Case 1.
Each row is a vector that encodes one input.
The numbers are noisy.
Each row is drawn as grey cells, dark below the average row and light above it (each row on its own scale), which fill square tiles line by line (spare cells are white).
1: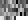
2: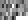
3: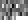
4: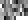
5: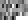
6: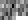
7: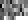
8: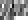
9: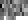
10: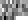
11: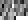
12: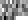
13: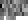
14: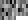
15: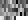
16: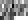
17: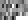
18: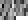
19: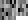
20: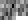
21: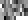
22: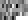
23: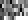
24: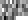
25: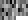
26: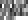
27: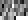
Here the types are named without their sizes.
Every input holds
three true/false values.
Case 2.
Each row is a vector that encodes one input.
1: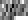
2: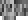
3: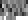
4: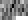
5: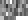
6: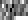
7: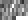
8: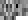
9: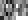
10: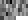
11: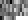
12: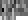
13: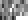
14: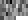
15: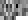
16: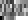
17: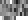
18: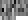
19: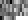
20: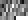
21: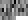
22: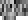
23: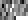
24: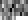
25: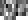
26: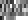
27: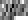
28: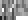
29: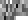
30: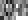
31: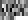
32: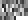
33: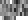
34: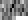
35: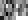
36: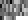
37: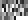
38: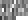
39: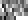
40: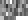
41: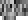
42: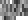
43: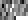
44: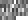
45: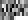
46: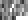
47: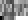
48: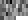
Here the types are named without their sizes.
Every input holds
four true/false values.
